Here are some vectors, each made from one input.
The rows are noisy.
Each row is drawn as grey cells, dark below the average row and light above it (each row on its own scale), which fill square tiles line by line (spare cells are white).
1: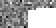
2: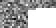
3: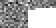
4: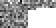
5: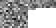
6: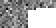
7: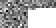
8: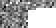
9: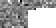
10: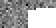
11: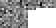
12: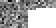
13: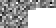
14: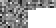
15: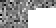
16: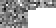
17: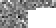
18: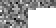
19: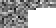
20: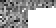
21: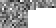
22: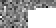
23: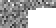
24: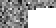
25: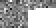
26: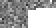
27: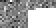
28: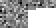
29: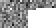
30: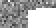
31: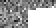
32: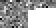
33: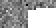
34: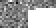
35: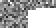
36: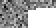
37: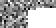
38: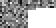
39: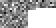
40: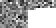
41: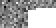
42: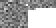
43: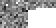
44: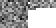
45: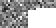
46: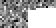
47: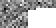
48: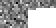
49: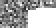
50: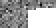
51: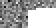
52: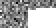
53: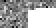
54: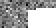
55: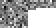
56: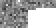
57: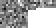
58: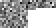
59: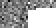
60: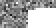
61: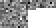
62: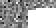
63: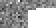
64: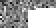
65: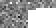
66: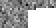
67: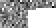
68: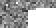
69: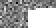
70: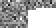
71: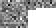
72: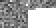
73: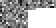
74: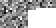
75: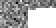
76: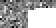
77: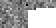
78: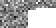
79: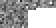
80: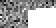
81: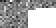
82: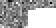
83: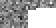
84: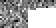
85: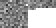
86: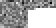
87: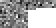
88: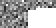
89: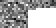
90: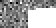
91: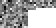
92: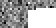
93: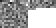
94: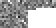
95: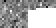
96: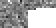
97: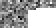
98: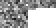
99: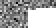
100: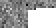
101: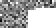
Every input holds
a point on a 4-point line, together with either a point on a 7-point line, or four true/false values.
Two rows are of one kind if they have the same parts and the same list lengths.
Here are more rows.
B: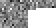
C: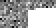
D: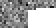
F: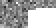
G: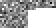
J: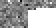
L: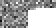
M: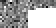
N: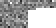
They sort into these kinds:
B, D, F, G, J, L, N
C, M

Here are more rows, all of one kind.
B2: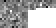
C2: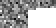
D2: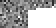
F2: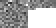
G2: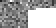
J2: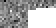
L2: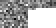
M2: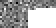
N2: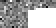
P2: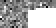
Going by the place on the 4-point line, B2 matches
L2, N2 and P2.
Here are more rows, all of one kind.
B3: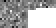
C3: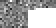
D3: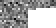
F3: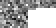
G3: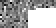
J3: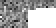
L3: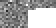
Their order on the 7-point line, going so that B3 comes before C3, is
B3, J3, G3, C3, L3, D3, F3.
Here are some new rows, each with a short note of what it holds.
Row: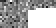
a point on a 4-point line and a point on a 7-point line
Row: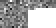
a point on a 4-point line and a point on a 7-point line
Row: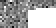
a point on a 4-point line and a point on a 7-point line
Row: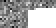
a point on a 4-point line and a point on a 7-point line
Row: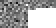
a point on a 4-point line and a point on a 7-point line
